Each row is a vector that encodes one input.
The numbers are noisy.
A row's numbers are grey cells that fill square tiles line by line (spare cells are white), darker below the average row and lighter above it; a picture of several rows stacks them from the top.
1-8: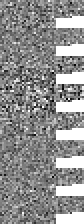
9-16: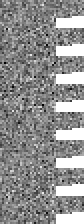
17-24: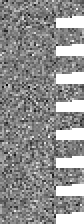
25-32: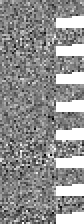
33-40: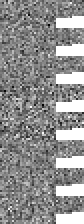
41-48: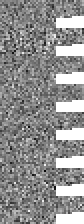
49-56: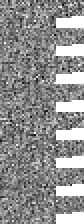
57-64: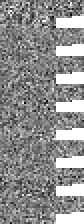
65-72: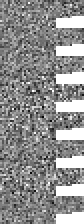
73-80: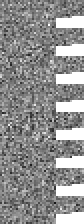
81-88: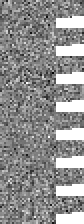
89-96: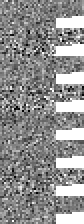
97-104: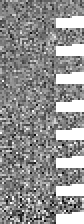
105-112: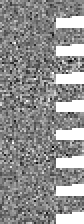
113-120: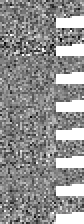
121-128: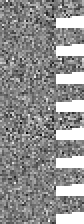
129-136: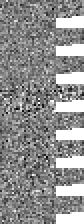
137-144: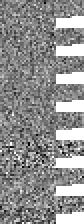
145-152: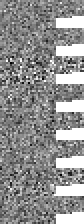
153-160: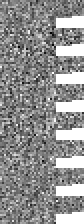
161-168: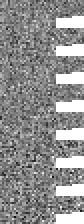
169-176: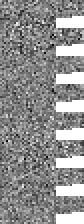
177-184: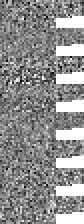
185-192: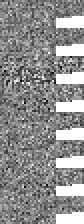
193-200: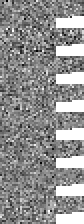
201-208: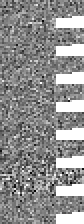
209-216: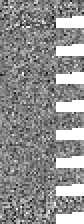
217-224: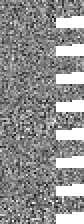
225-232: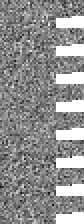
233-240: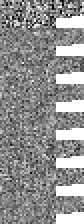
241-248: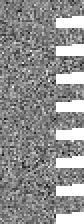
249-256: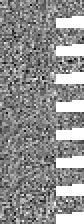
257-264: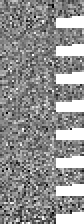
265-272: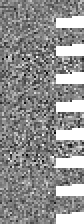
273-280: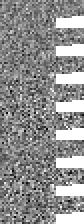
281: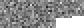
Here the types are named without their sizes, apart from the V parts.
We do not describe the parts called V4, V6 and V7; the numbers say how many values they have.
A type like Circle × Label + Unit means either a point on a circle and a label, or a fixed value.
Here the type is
List(Line) × V6 + Tree + V4 × V7.
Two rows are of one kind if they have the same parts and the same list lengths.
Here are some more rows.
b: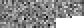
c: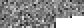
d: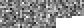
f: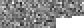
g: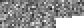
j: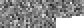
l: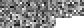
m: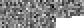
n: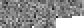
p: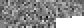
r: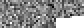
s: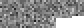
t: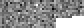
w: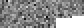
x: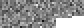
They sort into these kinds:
b, c, p, w
d, g
f
j, m, r, s
l, n, t, x

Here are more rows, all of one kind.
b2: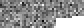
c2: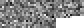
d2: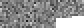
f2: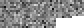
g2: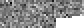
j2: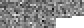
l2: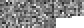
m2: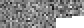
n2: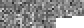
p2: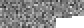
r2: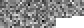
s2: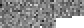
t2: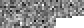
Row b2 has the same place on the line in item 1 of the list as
g2 and s2.
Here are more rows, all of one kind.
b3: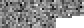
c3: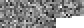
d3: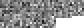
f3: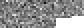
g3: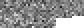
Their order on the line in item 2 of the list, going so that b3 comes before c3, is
g3, f3, b3, d3, c3.
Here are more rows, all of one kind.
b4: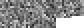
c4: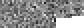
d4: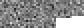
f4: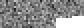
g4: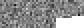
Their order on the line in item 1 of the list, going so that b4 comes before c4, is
f4, d4, b4, g4, c4.
